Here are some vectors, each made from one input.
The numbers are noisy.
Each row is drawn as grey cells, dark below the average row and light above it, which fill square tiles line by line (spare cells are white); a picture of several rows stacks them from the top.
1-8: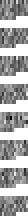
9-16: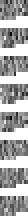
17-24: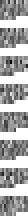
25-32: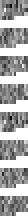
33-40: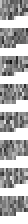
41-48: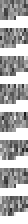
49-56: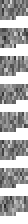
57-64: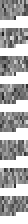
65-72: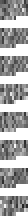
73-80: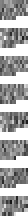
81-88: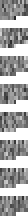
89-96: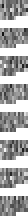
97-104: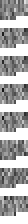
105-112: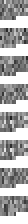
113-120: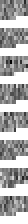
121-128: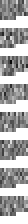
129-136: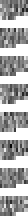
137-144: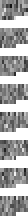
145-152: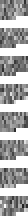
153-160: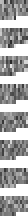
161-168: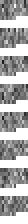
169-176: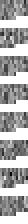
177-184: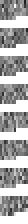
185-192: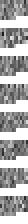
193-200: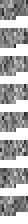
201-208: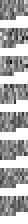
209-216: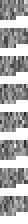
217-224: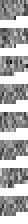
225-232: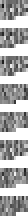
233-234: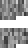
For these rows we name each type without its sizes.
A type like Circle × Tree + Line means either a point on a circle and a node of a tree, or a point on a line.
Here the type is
Bool × Bool × Bool + Circle + Label.
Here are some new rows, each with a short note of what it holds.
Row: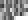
a point on a circle
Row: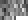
a label
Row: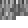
three true/false values
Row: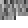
a label
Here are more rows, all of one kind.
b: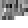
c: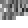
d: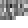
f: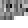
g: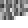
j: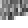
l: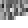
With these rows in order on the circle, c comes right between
b and j.
